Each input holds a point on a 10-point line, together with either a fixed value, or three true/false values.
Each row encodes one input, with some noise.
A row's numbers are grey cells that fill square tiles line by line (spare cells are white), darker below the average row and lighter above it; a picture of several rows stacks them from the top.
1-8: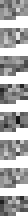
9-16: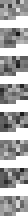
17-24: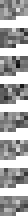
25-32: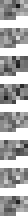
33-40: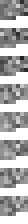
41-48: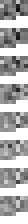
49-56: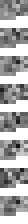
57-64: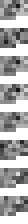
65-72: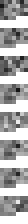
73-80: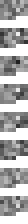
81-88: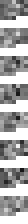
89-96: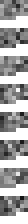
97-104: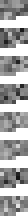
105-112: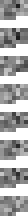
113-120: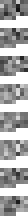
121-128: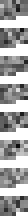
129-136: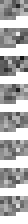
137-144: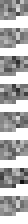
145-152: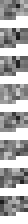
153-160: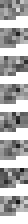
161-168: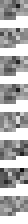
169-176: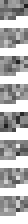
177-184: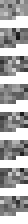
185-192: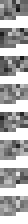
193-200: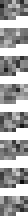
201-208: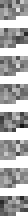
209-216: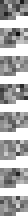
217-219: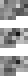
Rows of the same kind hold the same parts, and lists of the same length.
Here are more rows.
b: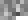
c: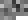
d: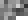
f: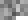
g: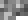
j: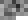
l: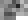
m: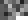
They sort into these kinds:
b, d, f, g
c, j, l, m

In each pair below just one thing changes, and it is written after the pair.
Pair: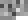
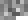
the place on the 10-point line
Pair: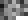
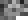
one of the three true/false values
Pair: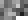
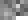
the place on the 10-point line
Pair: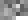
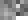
one of the three true/false values
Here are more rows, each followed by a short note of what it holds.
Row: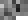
a point on a 10-point line
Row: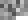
a point on a 10-point line and three true/false values
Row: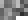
a point on a 10-point line and three true/false values
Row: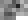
a point on a 10-point line
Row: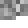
a point on a 10-point line and three true/false values
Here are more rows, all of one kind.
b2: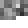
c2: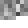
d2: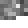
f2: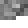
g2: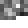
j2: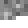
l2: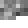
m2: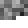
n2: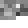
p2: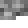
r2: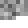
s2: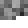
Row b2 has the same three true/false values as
c2, d2, g2 and n2.
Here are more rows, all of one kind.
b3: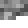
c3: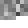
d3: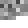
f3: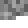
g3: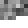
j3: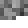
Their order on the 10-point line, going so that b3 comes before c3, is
j3, g3, b3, f3, c3, d3.
